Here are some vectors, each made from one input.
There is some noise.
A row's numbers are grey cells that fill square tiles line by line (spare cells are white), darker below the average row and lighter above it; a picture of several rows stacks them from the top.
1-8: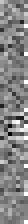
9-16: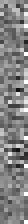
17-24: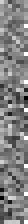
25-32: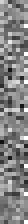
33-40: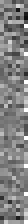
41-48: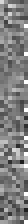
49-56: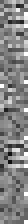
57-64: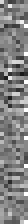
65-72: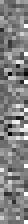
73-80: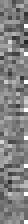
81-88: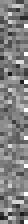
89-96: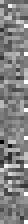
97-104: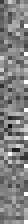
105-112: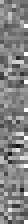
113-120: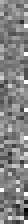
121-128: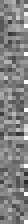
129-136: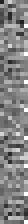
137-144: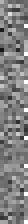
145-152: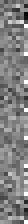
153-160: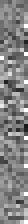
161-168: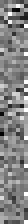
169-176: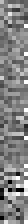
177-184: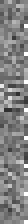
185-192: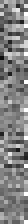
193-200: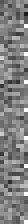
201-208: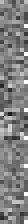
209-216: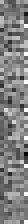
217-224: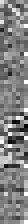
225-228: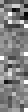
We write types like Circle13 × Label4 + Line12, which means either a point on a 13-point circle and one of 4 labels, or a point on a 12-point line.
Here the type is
Bool × (Line7 + Line9) × (Tree10 + Unit).
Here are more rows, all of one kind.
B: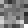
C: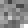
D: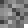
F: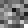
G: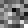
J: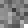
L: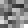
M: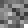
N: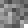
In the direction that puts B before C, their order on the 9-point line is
L, N, B, C, D, M, J, F, G.
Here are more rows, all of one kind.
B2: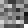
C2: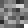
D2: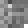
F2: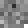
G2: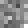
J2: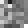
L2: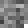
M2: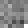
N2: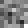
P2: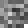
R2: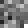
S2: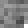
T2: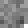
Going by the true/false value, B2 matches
F2, N2 and R2.
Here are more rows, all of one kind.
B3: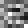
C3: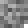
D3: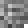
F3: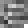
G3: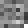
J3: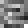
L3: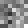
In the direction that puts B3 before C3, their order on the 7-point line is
B3, C3, J3, G3, F3, L3, D3.
